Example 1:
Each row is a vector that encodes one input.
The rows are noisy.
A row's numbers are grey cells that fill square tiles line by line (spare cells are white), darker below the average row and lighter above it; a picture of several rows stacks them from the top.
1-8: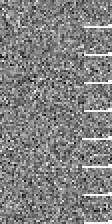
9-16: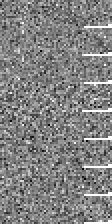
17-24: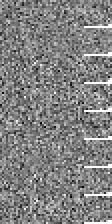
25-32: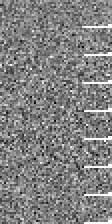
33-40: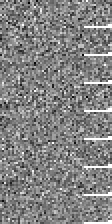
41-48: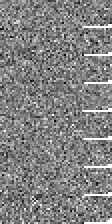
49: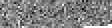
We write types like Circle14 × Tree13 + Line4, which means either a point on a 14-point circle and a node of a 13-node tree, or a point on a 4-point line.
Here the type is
Line6 × Tree7.
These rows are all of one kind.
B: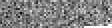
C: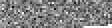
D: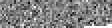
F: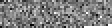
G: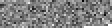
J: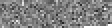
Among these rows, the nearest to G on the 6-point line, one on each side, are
B and J.
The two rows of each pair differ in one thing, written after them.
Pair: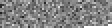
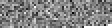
the place on the 6-point line
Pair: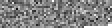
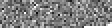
the place on the 6-point line
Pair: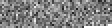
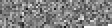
the place on the 6-point line
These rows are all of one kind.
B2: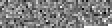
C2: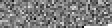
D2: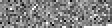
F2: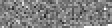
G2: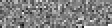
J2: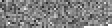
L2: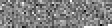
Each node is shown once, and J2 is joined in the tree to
C2 and F2.
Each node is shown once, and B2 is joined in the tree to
G2.
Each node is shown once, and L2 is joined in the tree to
D2 and F2.
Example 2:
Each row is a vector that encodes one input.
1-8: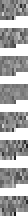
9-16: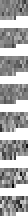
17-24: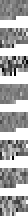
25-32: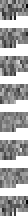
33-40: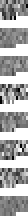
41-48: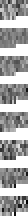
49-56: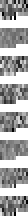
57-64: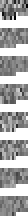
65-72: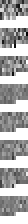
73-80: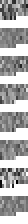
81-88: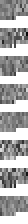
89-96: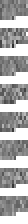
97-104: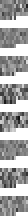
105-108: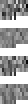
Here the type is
Bool × Circle10.
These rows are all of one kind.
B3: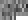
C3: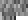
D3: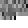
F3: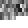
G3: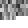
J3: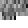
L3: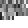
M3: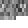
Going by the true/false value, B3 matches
F3 and L3.
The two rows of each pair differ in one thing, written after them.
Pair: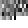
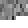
the place on the 10-point circle
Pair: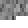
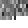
the place on the 10-point circle
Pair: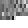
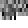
the true/false value
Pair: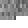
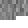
the place on the 10-point circle
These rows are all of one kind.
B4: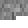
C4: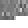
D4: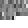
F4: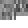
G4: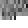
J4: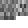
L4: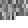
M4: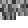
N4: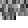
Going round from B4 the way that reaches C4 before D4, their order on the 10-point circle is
B4, F4, G4, C4, J4, L4, D4, M4, N4.
